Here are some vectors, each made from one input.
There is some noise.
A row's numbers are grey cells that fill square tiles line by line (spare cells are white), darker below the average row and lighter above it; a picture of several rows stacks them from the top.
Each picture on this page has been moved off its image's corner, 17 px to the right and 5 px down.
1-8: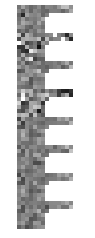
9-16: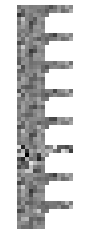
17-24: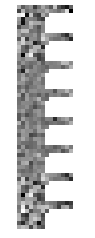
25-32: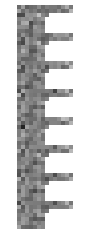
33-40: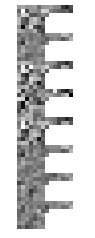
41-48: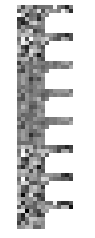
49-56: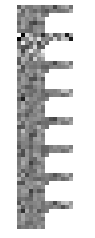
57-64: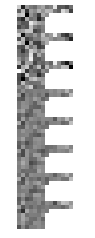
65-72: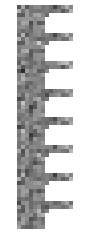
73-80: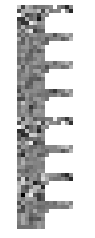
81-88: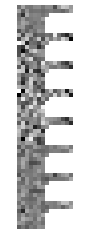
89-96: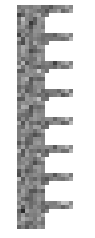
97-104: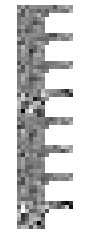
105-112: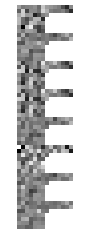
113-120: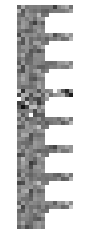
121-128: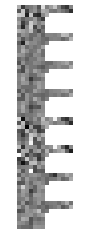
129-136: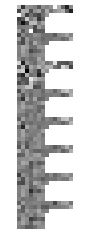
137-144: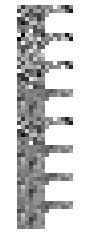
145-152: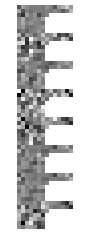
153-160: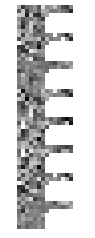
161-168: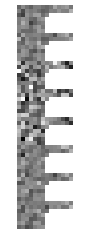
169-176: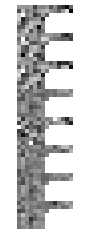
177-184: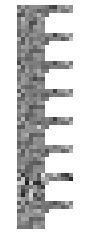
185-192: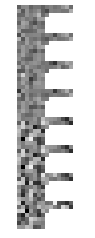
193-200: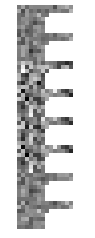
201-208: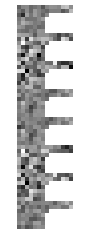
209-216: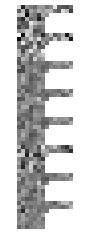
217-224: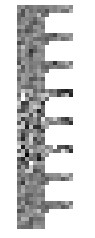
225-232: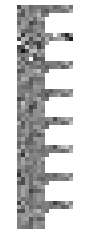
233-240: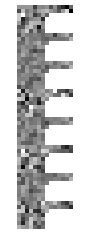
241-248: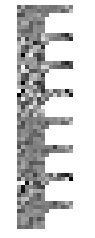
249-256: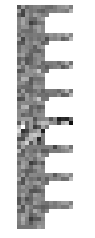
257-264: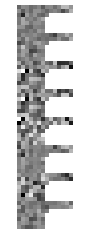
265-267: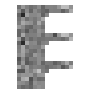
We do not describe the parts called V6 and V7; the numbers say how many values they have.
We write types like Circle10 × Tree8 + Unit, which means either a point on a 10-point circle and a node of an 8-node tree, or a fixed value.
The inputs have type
(Bool × Bool × Bool + Unit) × V6 × V7 + List2(Line5).
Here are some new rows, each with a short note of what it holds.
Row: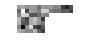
a list of one item
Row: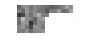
a value of V6 and a value of V7
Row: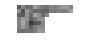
three true/false values, a value of V6 and a value of V7
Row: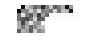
the empty list
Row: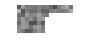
three true/false values, a value of V6 and a value of V7
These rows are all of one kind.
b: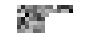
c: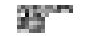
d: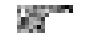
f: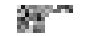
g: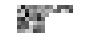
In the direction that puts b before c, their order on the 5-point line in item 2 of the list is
d, b, c, g, f.
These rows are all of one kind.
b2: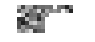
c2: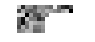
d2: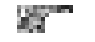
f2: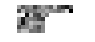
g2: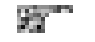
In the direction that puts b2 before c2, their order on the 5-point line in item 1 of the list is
b2, c2, f2, g2, d2.
